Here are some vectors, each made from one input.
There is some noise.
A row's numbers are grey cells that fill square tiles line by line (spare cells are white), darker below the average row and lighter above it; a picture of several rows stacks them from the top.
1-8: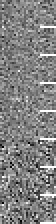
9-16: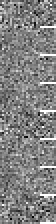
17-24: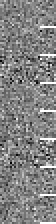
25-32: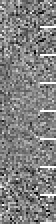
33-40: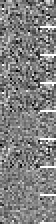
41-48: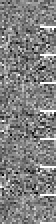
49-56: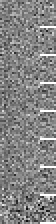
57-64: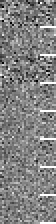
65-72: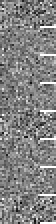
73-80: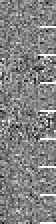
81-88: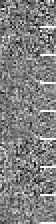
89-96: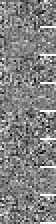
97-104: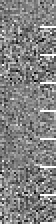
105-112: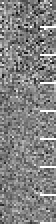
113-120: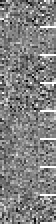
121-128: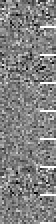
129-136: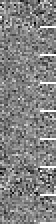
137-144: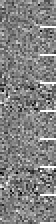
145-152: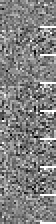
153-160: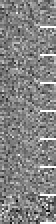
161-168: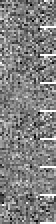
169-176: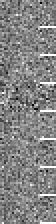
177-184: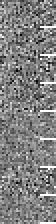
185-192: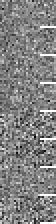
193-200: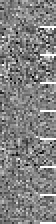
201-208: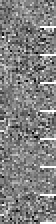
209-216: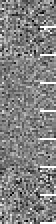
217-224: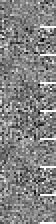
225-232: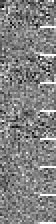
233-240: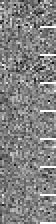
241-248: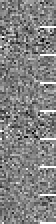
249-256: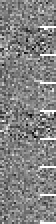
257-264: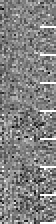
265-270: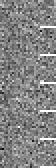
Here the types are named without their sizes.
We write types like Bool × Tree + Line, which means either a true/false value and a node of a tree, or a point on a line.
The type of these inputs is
(Circle + Unit) × Tree + Label × Line × Line.
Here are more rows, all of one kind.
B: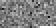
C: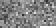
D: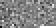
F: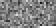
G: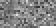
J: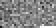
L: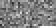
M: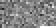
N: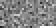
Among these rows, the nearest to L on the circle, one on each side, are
B and M.
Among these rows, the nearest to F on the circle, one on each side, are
G and N.
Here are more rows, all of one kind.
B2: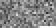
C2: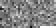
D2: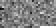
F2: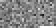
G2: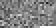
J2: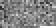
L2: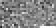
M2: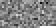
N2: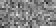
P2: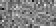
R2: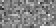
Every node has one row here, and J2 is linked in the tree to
B2 and R2.
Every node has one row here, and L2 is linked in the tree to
F2 and R2.
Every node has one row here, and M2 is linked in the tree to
G2.
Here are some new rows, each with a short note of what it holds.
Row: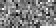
a label and a point on each of two lines
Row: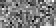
a label and a point on each of two lines
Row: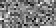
a label and a point on each of two lines
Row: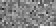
a point on a circle and a node of a tree
